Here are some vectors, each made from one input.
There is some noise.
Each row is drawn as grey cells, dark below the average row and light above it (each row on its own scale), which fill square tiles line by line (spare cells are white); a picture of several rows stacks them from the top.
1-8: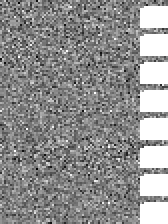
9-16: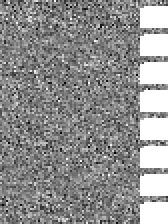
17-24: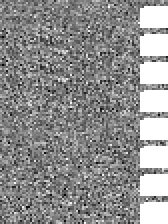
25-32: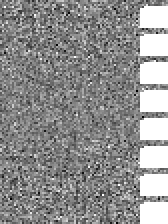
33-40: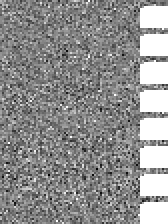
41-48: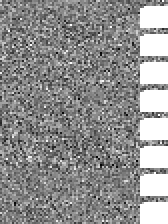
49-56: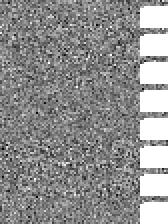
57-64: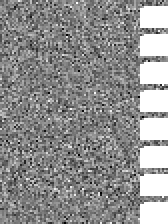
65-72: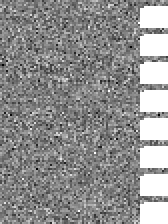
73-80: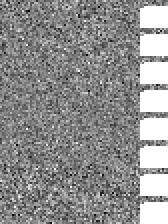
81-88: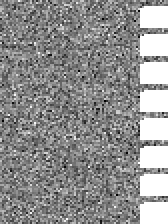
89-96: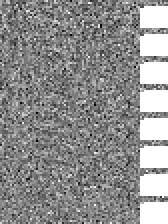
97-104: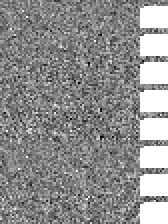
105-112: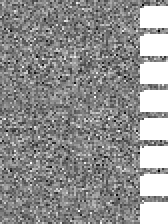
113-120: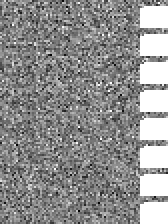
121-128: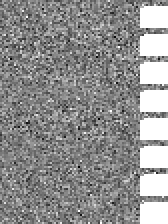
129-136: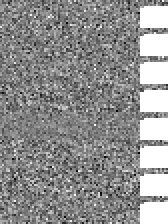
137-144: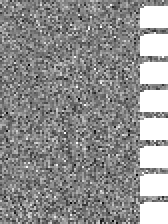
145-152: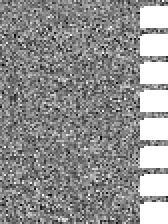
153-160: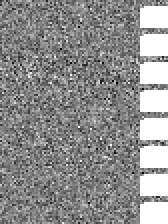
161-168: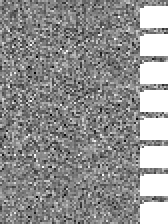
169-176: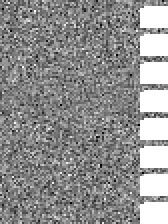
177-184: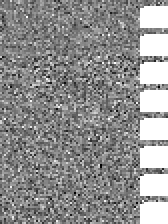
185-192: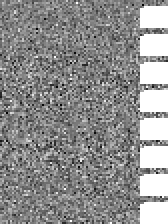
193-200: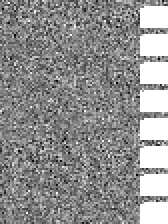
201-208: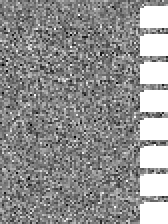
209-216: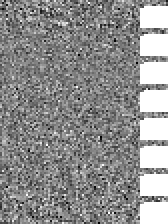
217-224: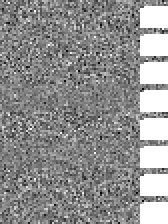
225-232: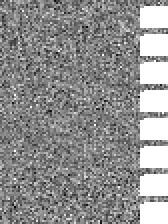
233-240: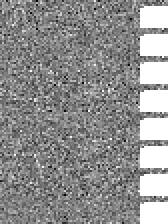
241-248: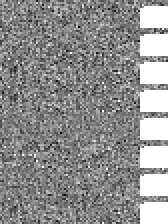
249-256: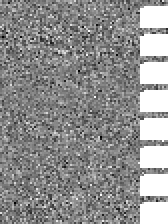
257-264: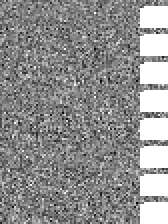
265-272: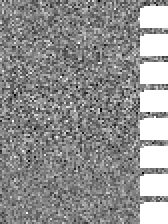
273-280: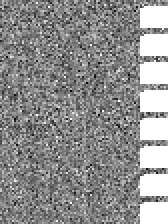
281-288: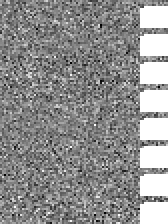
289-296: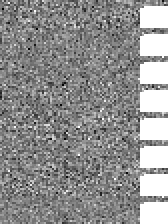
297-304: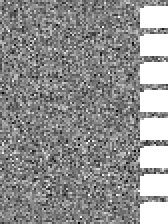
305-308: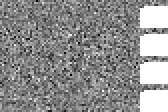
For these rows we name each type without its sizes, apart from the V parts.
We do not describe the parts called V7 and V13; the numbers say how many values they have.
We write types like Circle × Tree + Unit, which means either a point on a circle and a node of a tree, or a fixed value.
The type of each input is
Bool × (Line + V13) + V7.
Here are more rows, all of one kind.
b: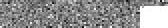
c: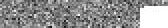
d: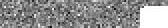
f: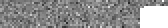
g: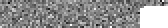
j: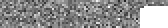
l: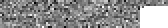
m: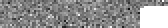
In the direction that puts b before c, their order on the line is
b, g, m, c, f, l, j, d.
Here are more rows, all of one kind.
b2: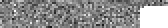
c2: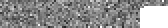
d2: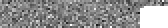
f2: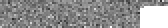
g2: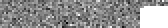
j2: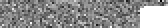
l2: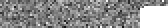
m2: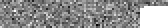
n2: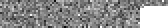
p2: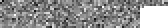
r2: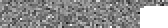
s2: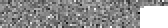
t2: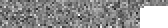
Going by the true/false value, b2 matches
m2 and p2.
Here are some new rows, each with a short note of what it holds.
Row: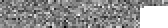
a point on a line and a true/false value
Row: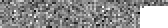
a point on a line and a true/false value
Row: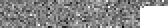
a point on a line and a true/false value
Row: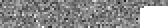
a point on a line and a true/false value
